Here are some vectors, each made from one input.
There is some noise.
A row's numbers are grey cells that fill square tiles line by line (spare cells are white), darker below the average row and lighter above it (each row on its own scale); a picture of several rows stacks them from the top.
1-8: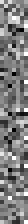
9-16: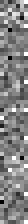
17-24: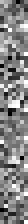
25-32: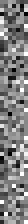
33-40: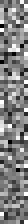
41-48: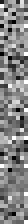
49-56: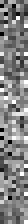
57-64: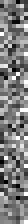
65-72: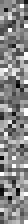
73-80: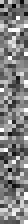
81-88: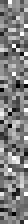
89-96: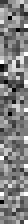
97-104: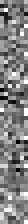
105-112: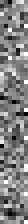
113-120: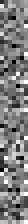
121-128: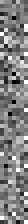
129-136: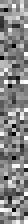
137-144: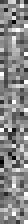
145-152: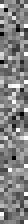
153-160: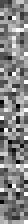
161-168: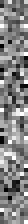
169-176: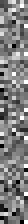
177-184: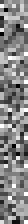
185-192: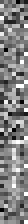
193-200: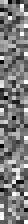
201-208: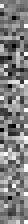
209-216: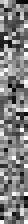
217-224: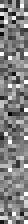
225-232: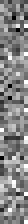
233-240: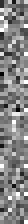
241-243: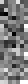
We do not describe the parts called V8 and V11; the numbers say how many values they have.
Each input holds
a value of V8, together with either a point on a 6-point line and a true/false value, or a value of V11.
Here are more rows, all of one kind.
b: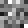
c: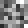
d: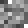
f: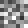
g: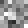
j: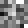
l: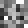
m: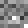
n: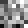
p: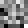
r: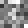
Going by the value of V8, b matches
c, j, l and p.
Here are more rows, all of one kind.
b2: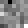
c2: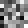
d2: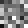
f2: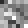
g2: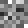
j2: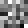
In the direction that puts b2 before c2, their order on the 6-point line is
b2, d2, f2, c2, g2, j2.
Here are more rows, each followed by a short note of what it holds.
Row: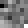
a value of V8 and a value of V11
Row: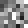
a point on a 6-point line, a true/false value and a value of V8
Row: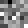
a point on a 6-point line, a true/false value and a value of V8
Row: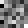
a value of V8 and a value of V11
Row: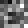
a value of V8 and a value of V11
